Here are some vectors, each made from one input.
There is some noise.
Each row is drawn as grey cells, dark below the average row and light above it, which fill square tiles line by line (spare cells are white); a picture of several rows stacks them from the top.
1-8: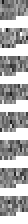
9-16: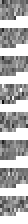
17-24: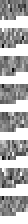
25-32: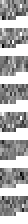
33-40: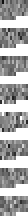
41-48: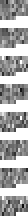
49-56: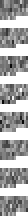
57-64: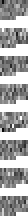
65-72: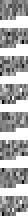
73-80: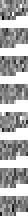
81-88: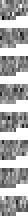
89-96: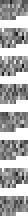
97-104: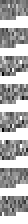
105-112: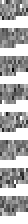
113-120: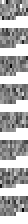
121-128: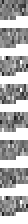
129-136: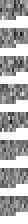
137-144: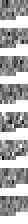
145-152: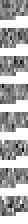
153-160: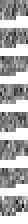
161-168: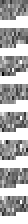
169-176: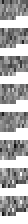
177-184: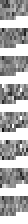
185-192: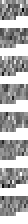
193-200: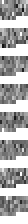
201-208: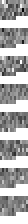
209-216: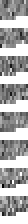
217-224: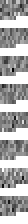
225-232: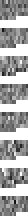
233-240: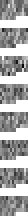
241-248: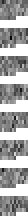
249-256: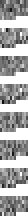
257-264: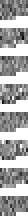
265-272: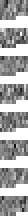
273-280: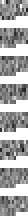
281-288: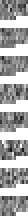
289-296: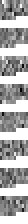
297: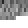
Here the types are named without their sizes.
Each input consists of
a point on a circle, together with either a fixed value, or four true/false values.
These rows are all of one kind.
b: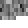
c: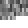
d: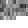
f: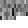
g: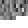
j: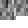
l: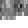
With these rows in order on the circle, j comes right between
g and l.
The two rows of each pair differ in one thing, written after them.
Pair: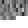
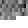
the place on the circle
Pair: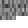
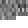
one of the four true/false values
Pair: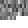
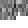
one of the four true/false values
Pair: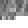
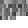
the place on the circle
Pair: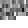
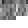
the place on the circle
